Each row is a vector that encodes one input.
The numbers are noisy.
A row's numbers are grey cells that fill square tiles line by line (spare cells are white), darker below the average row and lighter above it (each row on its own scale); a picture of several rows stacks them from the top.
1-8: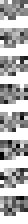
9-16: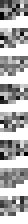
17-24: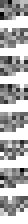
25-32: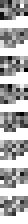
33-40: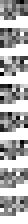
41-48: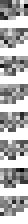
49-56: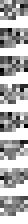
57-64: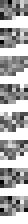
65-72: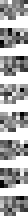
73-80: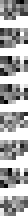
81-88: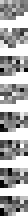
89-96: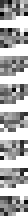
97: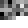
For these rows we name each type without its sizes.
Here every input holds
a list of points on a line.
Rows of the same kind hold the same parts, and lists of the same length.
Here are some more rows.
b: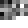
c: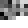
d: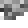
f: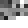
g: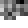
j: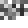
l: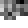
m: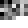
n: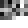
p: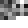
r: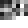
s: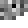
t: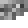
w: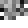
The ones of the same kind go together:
b, c, f, m, n, p, r
d, j, s, t, w
g, l

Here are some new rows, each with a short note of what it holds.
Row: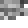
a list of two items
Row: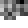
the empty list
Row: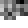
the empty list
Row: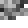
a list of two items
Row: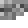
a list of two items
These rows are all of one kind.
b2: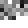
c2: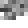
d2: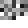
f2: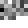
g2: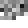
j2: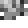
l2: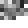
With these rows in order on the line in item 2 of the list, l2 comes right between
c2 and f2.
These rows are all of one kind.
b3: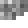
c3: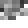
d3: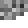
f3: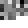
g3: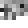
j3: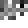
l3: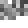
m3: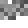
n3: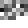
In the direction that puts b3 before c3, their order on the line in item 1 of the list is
n3, g3, b3, d3, l3, f3, m3, c3, j3.
